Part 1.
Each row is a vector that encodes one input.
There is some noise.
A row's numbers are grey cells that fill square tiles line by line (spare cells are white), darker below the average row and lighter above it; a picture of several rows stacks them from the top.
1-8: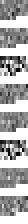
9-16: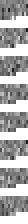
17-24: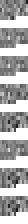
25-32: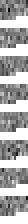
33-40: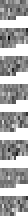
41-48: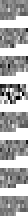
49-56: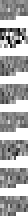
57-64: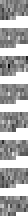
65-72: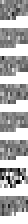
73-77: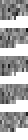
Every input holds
either a fixed value, or a point on a 3-point line and a point on a 4-point line.
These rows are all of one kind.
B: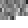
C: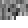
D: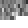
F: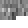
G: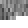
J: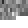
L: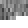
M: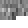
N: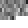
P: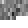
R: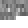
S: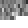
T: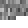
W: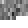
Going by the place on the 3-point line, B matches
D, N and S.
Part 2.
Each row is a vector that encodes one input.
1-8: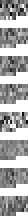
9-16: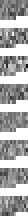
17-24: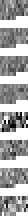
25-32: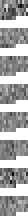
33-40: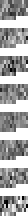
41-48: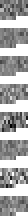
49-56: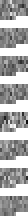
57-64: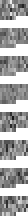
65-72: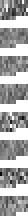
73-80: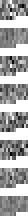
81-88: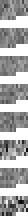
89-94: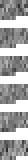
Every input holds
a point on a 10-point circle.
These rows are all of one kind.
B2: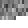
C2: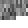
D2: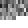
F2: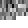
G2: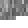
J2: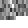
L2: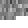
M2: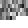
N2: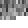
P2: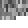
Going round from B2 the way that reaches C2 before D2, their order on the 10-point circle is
B2, P2, G2, L2, F2, C2, M2, N2, D2, J2.
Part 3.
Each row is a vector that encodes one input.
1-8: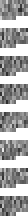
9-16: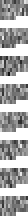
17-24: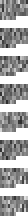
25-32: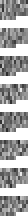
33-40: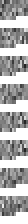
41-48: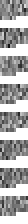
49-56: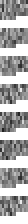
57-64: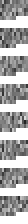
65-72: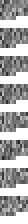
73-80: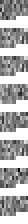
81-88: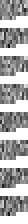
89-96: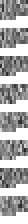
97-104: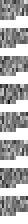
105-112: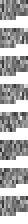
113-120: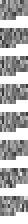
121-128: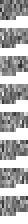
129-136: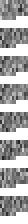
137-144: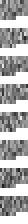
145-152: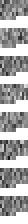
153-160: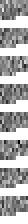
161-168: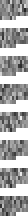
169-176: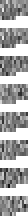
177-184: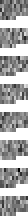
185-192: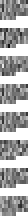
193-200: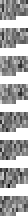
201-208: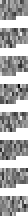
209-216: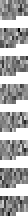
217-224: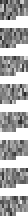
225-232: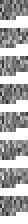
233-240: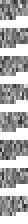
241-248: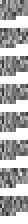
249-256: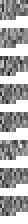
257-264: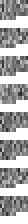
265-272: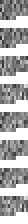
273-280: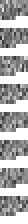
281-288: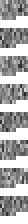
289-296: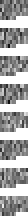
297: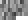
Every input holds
a point on a 13-point circle.
